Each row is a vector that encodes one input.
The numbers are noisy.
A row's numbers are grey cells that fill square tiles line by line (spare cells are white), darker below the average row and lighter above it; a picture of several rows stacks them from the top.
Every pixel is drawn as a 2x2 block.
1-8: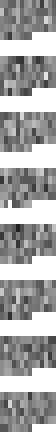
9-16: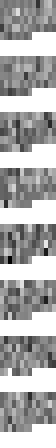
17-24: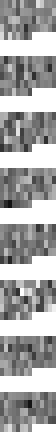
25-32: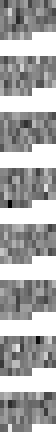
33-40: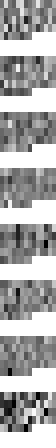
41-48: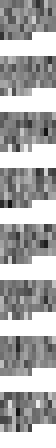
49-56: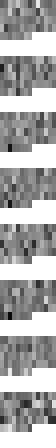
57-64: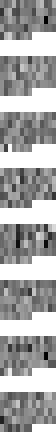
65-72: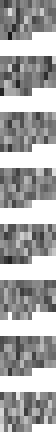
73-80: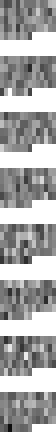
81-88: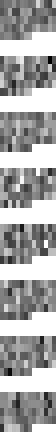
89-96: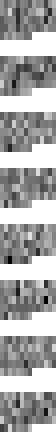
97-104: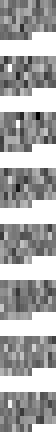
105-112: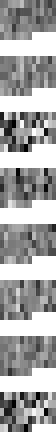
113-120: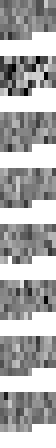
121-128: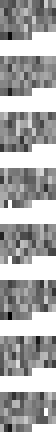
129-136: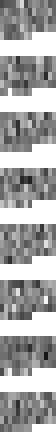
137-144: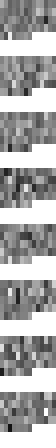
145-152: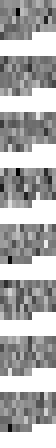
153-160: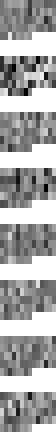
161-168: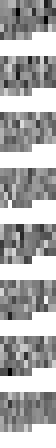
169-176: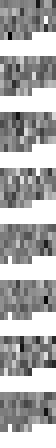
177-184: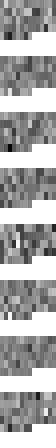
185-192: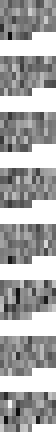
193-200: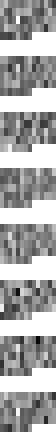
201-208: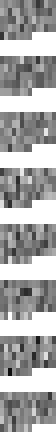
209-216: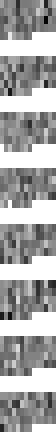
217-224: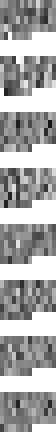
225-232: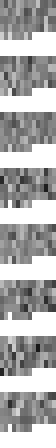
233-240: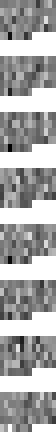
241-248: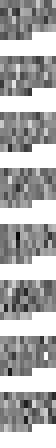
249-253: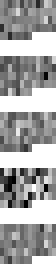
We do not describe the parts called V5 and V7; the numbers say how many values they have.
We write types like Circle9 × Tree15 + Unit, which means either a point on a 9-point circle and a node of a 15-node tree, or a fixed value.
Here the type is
(Bool × V5 + Unit) × Label8 × V7 + Unit.
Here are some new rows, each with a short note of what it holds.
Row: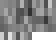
one of 8 labels, a true/false value, a value of V5 and a value of V7
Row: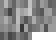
one of 8 labels and a value of V7
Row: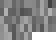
one of 8 labels, a true/false value, a value of V5 and a value of V7
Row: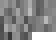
one of 8 labels and a value of V7
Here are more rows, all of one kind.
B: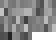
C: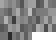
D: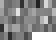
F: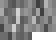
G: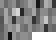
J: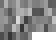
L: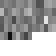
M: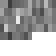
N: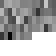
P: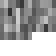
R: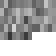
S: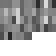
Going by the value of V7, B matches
L and R.
